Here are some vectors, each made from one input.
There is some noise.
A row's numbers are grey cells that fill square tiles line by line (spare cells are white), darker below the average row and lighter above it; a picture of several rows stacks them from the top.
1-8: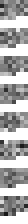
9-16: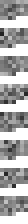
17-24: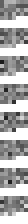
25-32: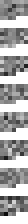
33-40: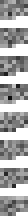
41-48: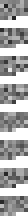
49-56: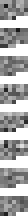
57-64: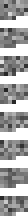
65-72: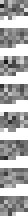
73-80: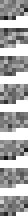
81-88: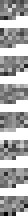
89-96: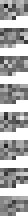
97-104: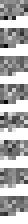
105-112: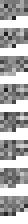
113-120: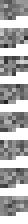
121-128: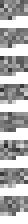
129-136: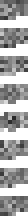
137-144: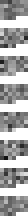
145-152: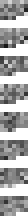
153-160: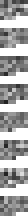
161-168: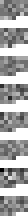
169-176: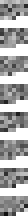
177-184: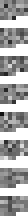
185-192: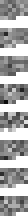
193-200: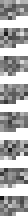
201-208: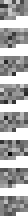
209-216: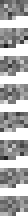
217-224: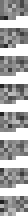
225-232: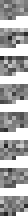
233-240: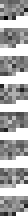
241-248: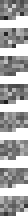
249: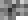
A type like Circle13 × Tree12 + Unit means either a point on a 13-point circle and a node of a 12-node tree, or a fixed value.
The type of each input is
Bool × Bool × Bool.
